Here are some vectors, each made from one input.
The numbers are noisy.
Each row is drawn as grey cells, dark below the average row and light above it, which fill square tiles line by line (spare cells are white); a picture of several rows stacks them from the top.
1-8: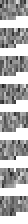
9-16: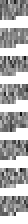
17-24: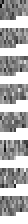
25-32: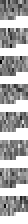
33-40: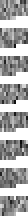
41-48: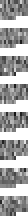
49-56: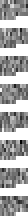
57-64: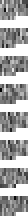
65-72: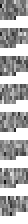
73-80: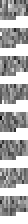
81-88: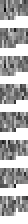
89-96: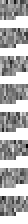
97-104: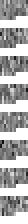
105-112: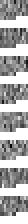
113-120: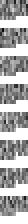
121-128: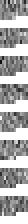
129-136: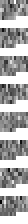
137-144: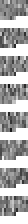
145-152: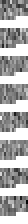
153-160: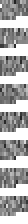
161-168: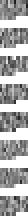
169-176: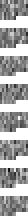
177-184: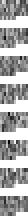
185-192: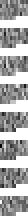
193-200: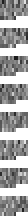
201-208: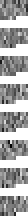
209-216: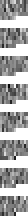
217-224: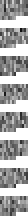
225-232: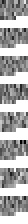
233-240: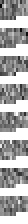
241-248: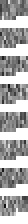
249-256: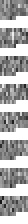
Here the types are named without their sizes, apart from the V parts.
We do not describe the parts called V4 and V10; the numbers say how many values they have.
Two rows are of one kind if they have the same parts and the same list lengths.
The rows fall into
2 kinds.
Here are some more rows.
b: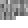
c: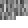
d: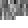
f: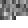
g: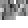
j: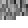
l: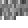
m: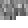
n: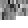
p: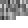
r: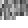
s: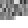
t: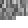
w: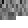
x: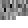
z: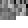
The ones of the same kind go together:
b, c, d, j, l, m, r, s, t, w, z
f, g, n, p, x

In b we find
a point on a line, a true/false value, a value of V4 and two values of V10.
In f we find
a point on a line, a node of a tree and a value of V4.
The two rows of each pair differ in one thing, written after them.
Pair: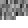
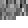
the true/false value
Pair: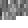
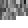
the true/false value
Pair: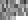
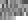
the true/false value
